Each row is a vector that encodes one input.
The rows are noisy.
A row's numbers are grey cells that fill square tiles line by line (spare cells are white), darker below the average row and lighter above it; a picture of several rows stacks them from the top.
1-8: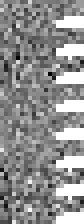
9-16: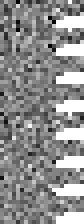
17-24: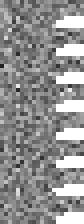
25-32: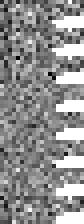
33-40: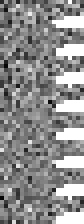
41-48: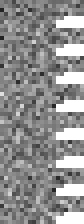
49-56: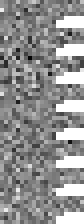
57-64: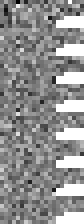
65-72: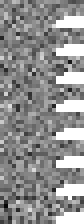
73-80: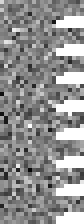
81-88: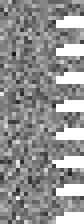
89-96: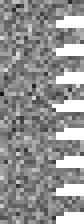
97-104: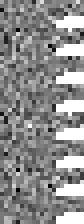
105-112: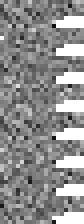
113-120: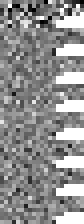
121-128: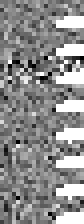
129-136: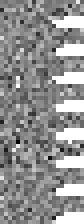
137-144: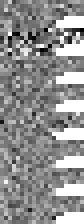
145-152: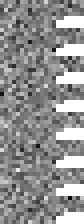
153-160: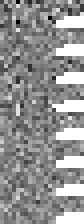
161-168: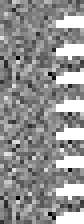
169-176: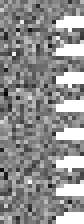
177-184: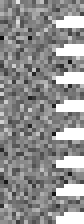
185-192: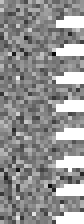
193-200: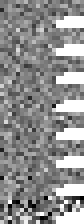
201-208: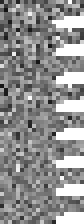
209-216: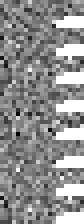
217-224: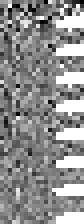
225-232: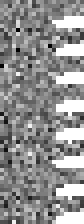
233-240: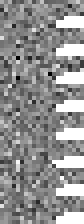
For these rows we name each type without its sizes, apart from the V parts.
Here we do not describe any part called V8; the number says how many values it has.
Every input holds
a list of items, each a true/false value and a value of V8.
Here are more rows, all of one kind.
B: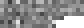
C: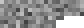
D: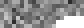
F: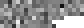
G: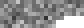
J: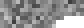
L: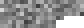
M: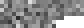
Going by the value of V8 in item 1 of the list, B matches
C and L.
